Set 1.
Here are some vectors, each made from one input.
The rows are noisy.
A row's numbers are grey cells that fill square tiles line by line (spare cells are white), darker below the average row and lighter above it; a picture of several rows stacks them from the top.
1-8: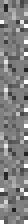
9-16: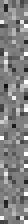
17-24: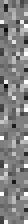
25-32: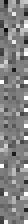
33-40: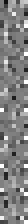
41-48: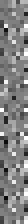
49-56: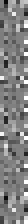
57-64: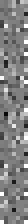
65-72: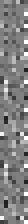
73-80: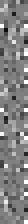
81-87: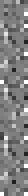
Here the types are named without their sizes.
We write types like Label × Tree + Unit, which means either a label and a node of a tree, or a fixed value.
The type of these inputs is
Line.
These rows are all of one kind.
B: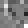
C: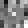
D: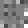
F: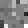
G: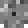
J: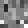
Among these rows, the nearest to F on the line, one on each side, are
B and C.
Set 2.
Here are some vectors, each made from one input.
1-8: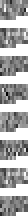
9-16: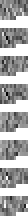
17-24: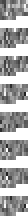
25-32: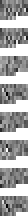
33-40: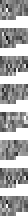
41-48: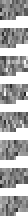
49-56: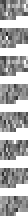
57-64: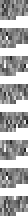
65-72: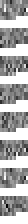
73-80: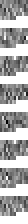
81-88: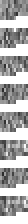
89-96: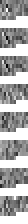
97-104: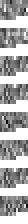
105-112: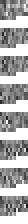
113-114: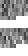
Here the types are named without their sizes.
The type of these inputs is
Label.
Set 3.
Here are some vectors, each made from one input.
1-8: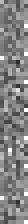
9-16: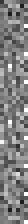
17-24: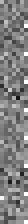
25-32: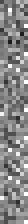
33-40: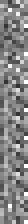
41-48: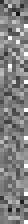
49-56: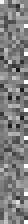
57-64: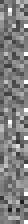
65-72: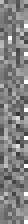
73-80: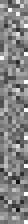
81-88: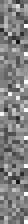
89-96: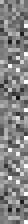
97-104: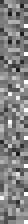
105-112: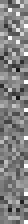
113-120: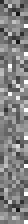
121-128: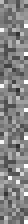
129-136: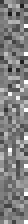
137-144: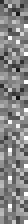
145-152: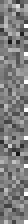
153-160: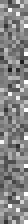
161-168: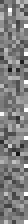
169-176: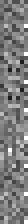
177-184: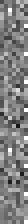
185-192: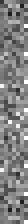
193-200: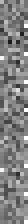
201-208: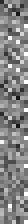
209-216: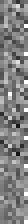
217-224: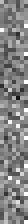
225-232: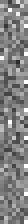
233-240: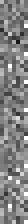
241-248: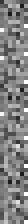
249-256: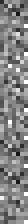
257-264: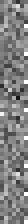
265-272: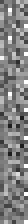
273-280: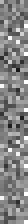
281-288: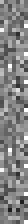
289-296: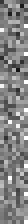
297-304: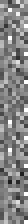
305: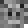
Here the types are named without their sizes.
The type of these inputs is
Line.
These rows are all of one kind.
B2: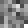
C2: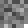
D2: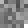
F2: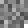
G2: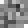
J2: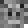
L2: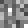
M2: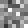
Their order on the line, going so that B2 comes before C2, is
J2, B2, C2, F2, D2, G2, M2, L2.
